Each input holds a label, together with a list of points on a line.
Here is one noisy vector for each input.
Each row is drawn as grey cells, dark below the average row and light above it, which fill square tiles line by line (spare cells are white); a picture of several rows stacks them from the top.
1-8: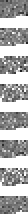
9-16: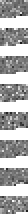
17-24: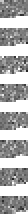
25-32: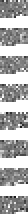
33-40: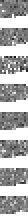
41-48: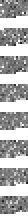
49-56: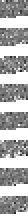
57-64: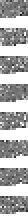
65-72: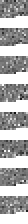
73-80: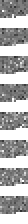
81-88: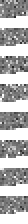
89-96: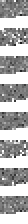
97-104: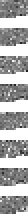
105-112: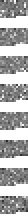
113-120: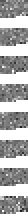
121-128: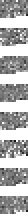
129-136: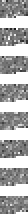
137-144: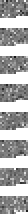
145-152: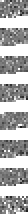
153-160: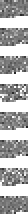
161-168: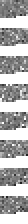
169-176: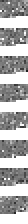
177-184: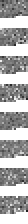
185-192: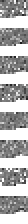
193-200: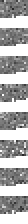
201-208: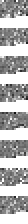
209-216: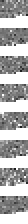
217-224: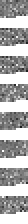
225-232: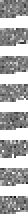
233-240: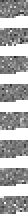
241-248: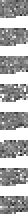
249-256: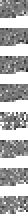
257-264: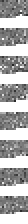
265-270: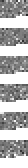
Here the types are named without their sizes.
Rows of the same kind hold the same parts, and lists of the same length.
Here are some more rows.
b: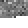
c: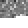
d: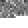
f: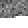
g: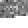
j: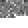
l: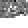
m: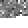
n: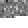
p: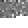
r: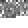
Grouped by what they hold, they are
b, p
c, d, j, r
f, g, l, m, n

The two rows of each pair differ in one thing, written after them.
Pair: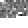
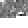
the place on the line in item 1 of the list
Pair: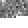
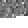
the place on the line in item 1 of the list
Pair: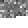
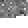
the label
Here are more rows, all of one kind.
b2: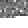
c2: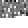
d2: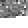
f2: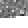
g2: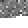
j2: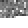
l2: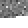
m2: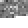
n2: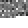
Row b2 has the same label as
f2, j2 and m2.
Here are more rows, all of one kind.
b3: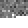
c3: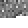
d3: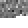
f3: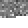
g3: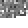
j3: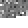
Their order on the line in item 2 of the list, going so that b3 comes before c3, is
j3, f3, b3, c3, d3, g3.
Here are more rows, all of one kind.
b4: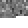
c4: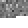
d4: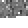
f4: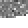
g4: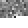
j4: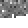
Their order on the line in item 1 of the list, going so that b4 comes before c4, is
g4, j4, d4, b4, c4, f4.
